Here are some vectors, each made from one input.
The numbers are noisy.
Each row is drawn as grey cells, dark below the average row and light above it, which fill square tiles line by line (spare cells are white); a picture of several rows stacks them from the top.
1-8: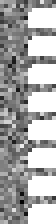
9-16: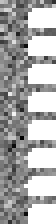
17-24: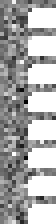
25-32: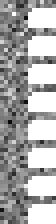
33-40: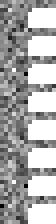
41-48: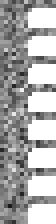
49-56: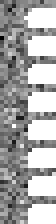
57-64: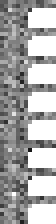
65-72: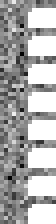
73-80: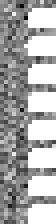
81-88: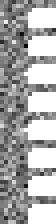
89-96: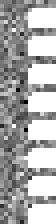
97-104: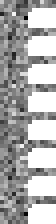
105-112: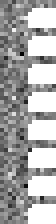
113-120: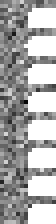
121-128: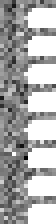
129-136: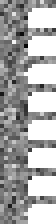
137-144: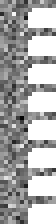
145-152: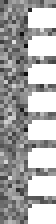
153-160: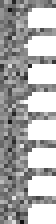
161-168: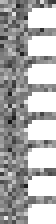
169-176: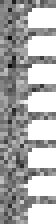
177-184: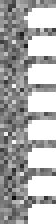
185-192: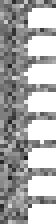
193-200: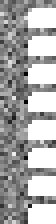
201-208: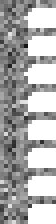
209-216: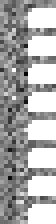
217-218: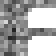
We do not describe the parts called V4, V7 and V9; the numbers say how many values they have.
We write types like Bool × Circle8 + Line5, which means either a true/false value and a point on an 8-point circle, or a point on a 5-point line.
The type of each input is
(Bool × V4 + Label5 × V9) × Line8 + V7.
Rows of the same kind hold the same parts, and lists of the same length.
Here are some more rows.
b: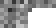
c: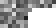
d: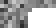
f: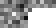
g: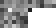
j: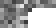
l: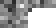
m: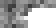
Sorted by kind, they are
b, j, l, m
c, f
d, g

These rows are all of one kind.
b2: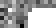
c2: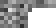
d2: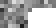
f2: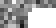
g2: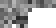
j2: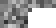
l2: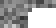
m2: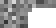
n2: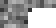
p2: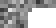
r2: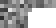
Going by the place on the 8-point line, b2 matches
d2 and p2.
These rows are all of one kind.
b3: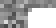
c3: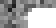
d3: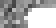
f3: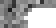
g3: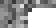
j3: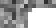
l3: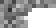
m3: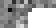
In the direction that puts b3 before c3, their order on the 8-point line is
l3, b3, d3, f3, c3, j3, m3, g3.
